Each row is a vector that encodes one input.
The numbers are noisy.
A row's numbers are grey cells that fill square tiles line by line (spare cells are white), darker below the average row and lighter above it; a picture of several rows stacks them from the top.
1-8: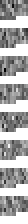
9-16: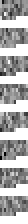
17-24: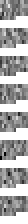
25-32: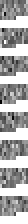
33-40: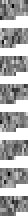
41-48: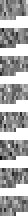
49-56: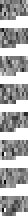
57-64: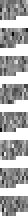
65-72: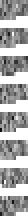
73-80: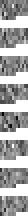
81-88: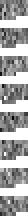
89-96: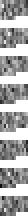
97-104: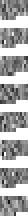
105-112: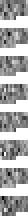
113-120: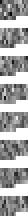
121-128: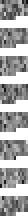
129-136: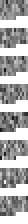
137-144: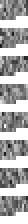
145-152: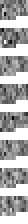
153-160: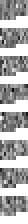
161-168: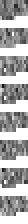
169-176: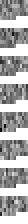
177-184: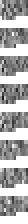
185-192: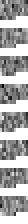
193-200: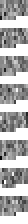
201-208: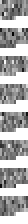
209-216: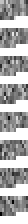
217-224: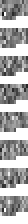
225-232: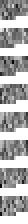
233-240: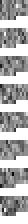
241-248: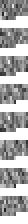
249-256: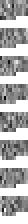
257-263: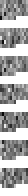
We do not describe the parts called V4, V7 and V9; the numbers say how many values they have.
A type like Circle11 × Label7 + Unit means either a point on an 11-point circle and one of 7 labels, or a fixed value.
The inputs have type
(Bool × Bool × Bool × Bool + (Line8 + V9) × V7) × Line8 × V4.
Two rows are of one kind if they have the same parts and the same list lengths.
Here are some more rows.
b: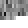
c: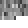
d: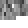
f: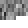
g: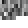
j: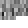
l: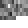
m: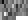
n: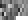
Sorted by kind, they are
b, d, f
c
g, j, l, m, n

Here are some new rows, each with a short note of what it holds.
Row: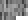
a point on each of two 8-point lines, a value of V4 and a value of V7
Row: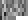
a point on an 8-point line, a value of V4, a value of V7 and a value of V9
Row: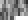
a point on an 8-point line, four true/false values and a value of V4
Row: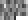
a point on each of two 8-point lines, a value of V4 and a value of V7
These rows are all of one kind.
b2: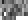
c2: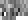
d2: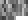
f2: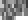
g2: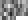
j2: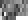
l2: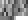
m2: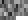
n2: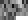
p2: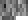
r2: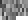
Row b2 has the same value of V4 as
c2, j2, l2 and n2.
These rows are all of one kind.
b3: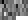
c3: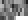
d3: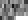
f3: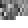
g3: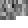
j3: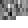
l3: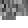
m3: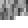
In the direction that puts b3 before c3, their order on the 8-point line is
b3, c3, m3, d3, l3, g3, j3, f3.
